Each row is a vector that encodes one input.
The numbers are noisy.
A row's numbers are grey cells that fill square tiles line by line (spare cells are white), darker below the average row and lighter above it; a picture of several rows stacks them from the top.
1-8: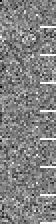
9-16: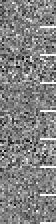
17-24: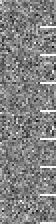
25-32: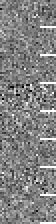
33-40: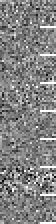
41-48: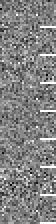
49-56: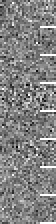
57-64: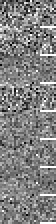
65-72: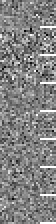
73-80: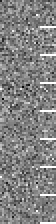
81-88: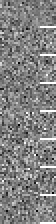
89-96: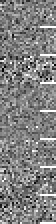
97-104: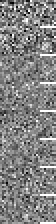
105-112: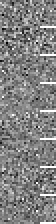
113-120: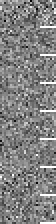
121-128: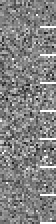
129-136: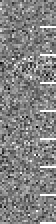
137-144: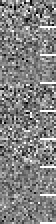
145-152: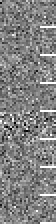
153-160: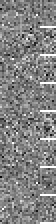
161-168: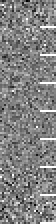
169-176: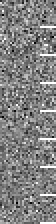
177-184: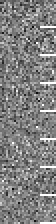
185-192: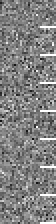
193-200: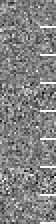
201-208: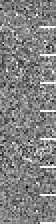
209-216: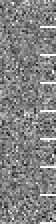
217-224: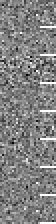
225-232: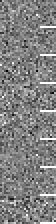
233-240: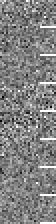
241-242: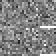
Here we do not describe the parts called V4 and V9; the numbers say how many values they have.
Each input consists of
a point on a 6-point line, together with either a true/false value and a value of V9, or a value of V4.
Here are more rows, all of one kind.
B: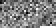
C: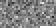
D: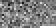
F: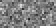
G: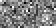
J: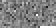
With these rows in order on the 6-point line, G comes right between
B and D.
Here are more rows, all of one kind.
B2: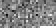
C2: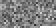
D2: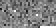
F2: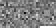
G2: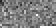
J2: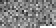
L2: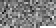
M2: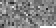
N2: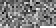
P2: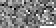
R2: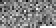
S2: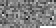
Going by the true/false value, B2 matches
C2 and M2.
